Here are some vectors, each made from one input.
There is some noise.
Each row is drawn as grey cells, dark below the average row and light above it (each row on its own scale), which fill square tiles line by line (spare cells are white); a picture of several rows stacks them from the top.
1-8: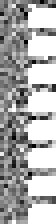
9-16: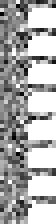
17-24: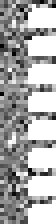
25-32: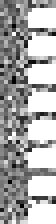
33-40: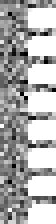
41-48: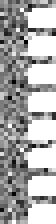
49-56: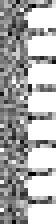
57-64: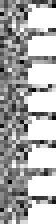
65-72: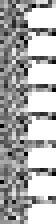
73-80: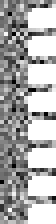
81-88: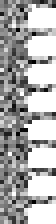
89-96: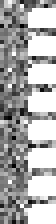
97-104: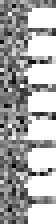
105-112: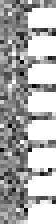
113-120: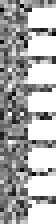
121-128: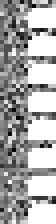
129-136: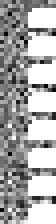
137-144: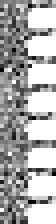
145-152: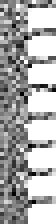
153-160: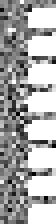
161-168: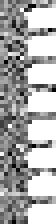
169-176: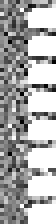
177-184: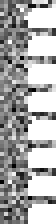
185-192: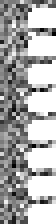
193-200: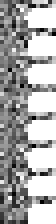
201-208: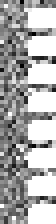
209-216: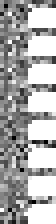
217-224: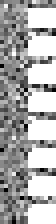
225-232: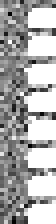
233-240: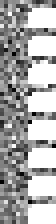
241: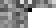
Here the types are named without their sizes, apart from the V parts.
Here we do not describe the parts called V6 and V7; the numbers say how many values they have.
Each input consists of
either a point on a line, or five true/false values, a value of V6 and a value of V7.
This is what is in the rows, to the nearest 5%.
About 10% of them hold a point on a line. The rest hold five true/false values, a value of V6 and a value of V7.
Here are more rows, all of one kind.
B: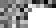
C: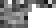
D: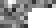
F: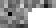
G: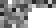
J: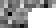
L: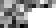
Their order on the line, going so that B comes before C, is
J, F, B, L, D, G, C.
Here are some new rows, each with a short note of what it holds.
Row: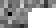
a point on a line
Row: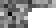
five true/false values, a value of V6 and a value of V7
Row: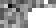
five true/false values, a value of V6 and a value of V7
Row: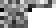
five true/false values, a value of V6 and a value of V7
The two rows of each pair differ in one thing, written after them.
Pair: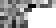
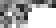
one of the five true/false values
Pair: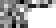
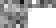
one of the five true/false values
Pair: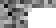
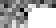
one of the five true/false values
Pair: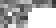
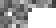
the value of V6
